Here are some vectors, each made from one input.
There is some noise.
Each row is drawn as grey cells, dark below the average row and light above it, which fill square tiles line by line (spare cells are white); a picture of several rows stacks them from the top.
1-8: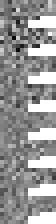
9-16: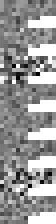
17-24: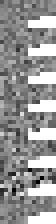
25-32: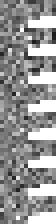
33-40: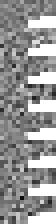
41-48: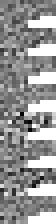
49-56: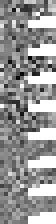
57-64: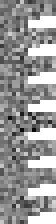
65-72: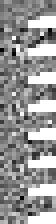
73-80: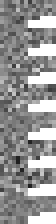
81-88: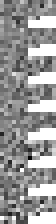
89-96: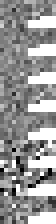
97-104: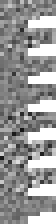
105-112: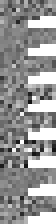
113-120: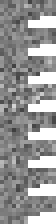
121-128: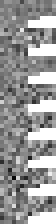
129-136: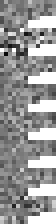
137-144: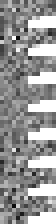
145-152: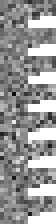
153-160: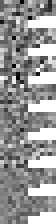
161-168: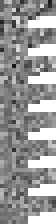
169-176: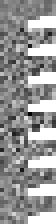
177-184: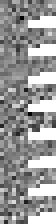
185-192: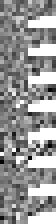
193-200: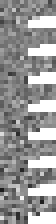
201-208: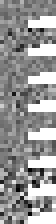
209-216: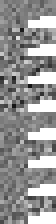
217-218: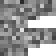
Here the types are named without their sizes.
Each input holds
a point on a line, a node of a tree and a true/false value, together with either a label, or a node of a tree.
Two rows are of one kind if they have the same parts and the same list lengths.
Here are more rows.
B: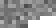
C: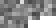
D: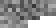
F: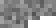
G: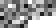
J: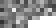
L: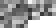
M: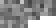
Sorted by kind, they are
B, F, G, M
C, D, J, L

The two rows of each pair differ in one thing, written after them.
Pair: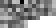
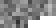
the label
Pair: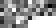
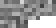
the place on the line
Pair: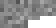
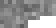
the label
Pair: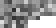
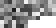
the node of the tree
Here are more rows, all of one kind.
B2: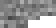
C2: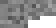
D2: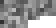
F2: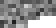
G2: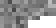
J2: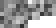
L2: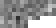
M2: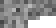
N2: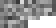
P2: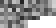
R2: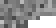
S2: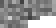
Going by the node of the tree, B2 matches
C2, F2 and R2.
